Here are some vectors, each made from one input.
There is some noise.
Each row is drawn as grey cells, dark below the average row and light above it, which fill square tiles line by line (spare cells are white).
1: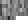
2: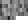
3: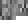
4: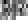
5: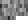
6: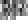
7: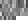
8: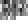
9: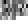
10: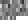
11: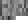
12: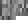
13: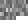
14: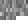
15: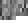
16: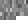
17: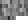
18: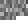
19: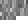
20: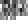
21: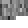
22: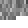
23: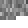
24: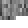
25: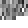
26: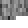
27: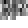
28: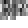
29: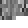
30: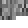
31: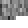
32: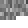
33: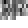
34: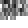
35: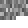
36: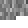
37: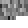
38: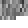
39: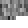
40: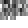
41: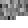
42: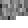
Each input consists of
a point on a 4-point line.
